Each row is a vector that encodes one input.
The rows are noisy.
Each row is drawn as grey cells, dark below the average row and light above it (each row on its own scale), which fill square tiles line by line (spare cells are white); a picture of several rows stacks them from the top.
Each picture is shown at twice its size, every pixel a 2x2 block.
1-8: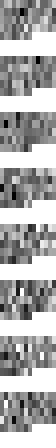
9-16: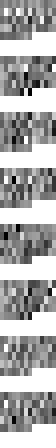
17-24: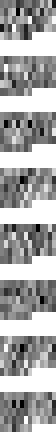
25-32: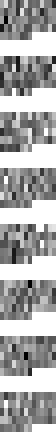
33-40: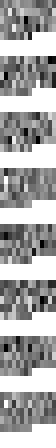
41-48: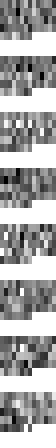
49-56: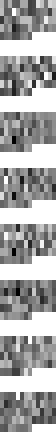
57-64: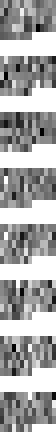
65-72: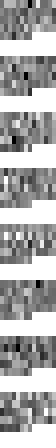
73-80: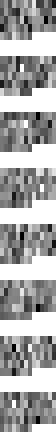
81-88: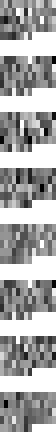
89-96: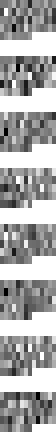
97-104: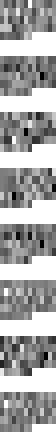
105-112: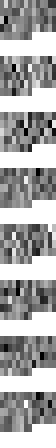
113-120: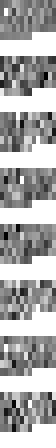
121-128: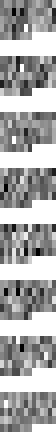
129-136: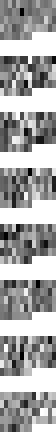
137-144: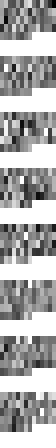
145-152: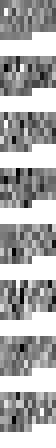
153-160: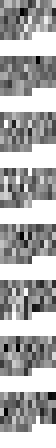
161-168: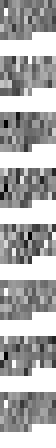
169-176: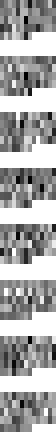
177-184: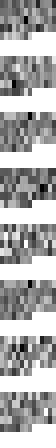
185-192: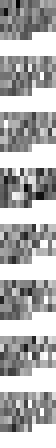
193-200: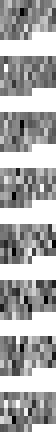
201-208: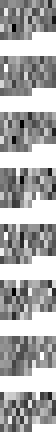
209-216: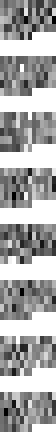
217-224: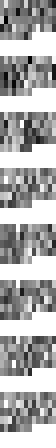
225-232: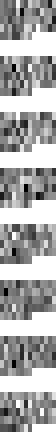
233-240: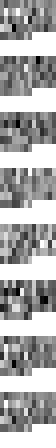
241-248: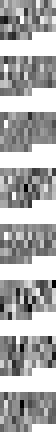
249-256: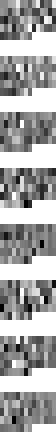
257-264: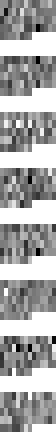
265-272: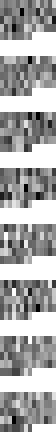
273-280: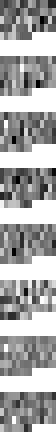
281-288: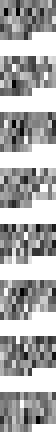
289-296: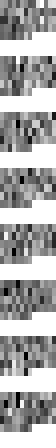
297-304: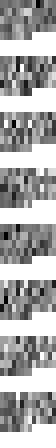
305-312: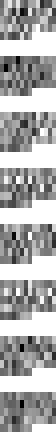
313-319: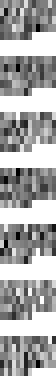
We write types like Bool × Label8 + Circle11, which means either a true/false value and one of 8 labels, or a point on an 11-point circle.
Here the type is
Bool × Bool × Bool × Bool × Bool × (Label11 + Line11).
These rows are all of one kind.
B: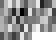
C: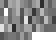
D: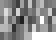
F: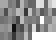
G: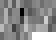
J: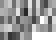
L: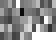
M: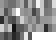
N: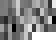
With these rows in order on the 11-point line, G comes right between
D and J.
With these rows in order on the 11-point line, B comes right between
F and J.
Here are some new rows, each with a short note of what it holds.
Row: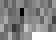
a point on an 11-point line and five true/false values
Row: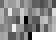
one of 11 labels and five true/false values
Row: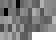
one of 11 labels and five true/false values
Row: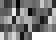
one of 11 labels and five true/false values
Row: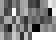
one of 11 labels and five true/false values
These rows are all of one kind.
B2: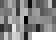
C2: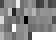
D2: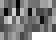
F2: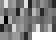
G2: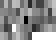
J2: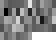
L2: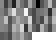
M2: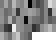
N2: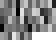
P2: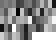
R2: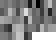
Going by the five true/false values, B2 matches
F2, M2 and R2.
